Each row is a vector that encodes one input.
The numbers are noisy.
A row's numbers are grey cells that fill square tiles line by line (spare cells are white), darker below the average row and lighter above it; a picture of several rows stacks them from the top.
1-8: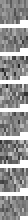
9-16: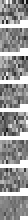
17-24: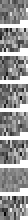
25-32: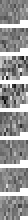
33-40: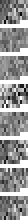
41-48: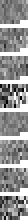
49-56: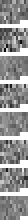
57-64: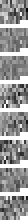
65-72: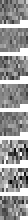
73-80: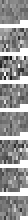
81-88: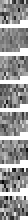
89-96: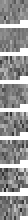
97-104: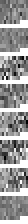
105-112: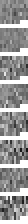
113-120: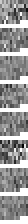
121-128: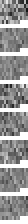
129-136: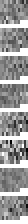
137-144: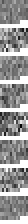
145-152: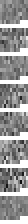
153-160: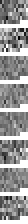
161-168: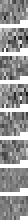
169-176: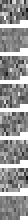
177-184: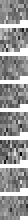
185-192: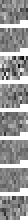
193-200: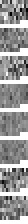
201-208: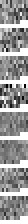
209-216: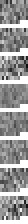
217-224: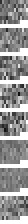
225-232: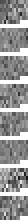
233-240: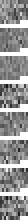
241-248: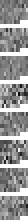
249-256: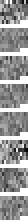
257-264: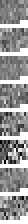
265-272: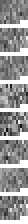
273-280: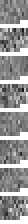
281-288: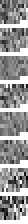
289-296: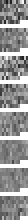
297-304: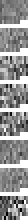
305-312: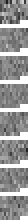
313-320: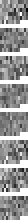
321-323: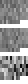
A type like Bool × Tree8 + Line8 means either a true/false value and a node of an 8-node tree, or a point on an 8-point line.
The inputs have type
List3(Circle11).
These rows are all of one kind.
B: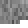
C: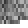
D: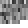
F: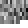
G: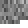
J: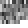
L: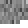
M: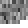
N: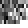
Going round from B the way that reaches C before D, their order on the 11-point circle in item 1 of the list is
B, G, F, J, C, D, M, L, N.
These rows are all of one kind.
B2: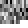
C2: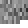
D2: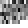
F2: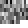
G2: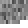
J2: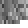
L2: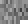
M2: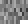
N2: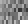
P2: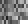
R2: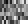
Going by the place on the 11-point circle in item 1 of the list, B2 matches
G2 and R2.
